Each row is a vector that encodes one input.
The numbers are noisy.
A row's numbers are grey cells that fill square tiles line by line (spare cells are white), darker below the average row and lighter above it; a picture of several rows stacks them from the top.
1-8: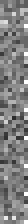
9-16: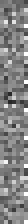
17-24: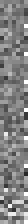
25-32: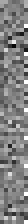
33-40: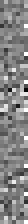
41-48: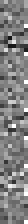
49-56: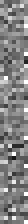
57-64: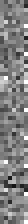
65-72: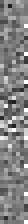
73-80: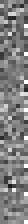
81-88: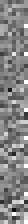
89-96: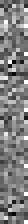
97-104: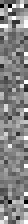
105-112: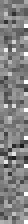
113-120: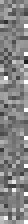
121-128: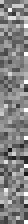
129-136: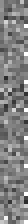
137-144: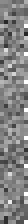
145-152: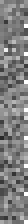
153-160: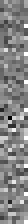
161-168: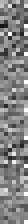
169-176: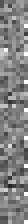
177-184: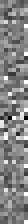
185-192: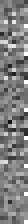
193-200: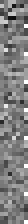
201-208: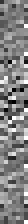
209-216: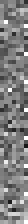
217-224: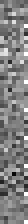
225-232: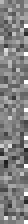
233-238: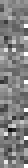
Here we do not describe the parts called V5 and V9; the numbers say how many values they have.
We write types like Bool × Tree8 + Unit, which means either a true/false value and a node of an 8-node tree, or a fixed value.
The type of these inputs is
(Circle10 + Unit) × Label12 + V5 × V9.
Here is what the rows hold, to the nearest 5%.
About 65% of them hold one of 12 labels, together with either a point on a 10-point circle, or a fixed value. The rest hold a value of V5 and a value of V9.
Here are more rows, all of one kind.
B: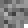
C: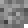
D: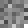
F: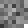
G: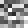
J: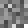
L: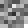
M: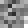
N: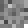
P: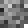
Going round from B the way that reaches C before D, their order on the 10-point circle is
B, L, P, C, G, M, F, D, J, N.
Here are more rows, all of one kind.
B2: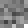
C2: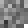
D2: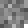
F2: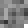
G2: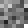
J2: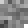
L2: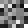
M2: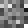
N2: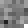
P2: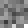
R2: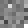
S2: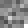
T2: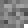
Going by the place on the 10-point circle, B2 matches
D2 and L2.
